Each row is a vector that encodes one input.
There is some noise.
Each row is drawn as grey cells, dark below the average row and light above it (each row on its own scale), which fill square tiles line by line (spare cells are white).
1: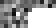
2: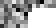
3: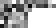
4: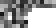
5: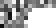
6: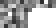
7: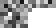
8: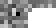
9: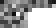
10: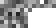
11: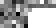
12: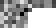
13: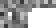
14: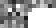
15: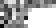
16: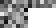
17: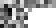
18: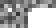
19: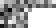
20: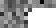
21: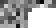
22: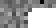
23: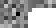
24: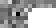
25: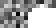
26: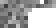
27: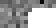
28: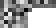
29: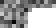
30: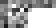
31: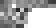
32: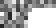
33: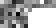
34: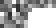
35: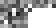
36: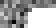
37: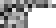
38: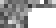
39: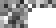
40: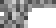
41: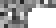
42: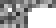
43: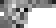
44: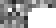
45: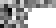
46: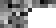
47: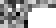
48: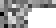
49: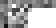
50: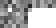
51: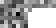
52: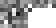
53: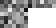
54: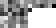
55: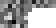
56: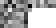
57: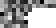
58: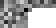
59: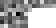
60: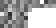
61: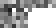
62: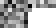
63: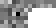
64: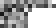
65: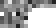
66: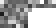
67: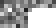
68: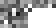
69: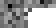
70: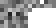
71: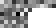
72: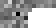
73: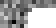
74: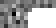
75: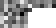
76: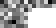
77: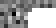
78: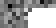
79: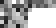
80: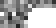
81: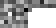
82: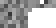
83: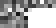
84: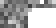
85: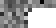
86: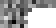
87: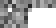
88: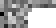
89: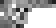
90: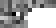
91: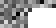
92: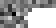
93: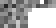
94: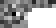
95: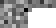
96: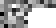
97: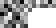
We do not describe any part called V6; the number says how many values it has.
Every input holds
a point on a 4-point line, together with either three true/false values, or a value of V6.
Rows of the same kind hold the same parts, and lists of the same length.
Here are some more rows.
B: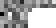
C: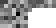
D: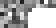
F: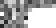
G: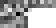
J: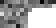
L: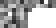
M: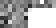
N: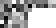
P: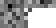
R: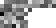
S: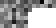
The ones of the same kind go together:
B, D, J, L, P, R, S
C, F, G, M, N

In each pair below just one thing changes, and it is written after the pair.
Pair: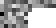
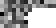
the value of V6
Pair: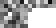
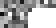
the place on the 4-point line
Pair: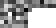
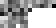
the place on the 4-point line
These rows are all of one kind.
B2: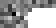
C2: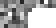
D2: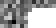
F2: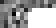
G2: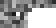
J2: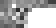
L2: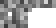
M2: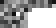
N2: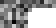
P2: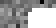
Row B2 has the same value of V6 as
F2, G2 and M2.
